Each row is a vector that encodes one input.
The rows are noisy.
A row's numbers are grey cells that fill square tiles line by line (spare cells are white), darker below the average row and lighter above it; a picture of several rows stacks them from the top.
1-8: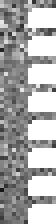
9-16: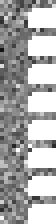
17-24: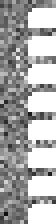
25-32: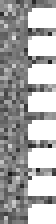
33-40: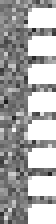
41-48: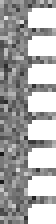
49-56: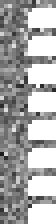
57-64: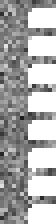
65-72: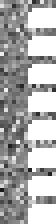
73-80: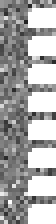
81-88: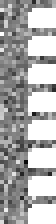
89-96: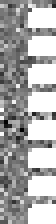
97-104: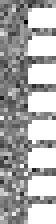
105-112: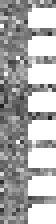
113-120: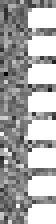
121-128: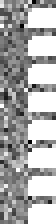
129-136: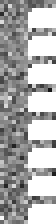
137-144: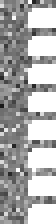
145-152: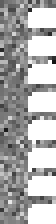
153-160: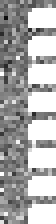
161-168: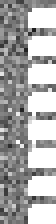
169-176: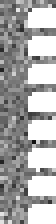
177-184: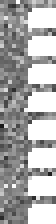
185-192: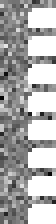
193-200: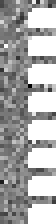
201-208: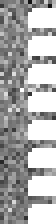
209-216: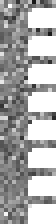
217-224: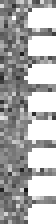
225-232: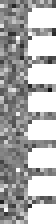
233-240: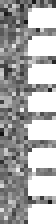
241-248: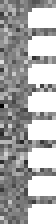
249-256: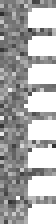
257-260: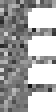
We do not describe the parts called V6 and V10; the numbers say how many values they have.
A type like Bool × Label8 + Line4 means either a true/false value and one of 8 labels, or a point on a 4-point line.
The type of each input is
Bool × (Line9 + Tree9) × V6 × V10.
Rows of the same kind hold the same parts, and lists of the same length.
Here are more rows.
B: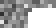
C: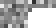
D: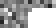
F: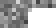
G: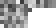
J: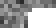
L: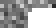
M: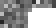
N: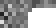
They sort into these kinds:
B, C, F, G, L
D, J, M, N

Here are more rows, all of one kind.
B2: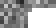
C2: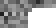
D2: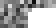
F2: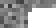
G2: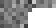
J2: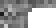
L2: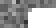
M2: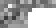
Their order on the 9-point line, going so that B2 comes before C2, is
D2, B2, F2, J2, G2, L2, C2, M2.
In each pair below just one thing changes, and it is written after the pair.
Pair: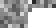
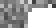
the node of the tree
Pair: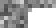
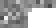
the value of V6
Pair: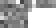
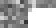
the node of the tree
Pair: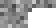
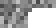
the true/false value
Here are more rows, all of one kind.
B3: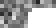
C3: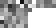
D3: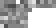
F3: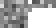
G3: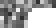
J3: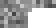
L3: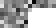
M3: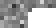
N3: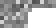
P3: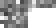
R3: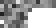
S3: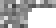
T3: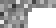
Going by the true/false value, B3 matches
G3 and N3.
